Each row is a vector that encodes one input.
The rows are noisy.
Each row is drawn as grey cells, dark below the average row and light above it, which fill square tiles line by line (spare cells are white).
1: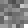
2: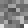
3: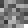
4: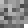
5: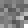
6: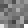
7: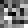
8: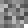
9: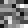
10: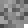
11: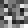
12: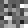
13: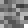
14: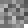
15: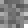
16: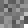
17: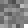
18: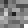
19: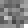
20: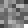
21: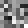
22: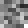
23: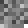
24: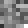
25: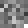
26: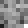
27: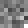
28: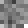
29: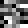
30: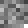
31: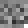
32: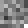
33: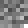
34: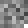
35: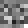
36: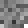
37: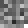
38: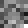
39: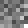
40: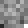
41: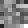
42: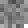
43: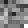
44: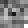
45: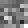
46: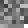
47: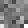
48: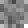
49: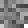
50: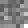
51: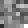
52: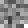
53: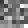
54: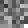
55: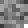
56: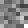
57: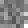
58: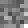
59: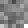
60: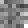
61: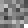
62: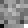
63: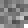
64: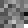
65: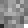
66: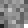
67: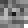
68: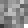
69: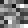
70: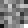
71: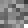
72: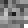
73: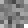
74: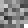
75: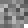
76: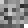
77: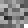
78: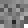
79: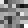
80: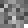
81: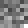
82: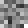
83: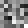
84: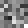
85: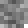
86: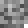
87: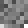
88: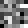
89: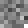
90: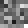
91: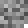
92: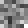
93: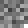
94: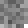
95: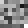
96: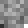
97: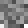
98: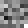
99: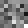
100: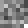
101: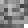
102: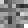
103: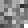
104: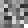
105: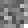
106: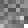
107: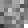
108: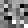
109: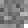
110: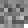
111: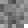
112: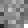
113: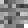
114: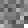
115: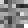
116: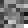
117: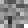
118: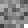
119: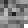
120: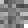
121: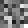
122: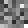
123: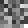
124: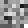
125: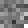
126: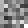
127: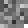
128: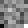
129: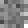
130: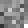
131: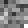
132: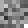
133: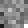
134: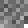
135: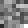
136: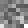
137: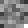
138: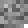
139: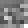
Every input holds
either a point on a 9-point line, or a list of up to two points on a 5-point line.
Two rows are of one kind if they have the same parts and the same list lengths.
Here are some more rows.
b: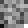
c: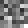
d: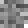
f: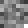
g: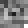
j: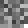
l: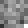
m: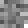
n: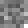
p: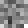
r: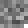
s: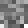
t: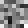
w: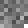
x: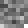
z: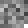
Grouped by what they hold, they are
b, f, l, z
c, j, r, s, w, x
d, m, n, p, t
g

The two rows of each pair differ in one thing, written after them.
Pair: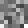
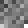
the place on the 5-point line in item 2 of the list
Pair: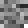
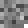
the place on the 5-point line in item 2 of the list
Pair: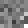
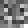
the place on the 5-point line in item 2 of the list
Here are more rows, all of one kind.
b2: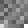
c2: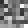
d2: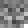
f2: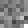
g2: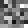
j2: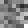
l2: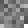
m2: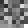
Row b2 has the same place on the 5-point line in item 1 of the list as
c2 and l2.
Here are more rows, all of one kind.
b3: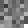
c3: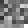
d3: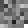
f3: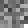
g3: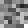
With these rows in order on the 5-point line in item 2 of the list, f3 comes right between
c3 and d3.
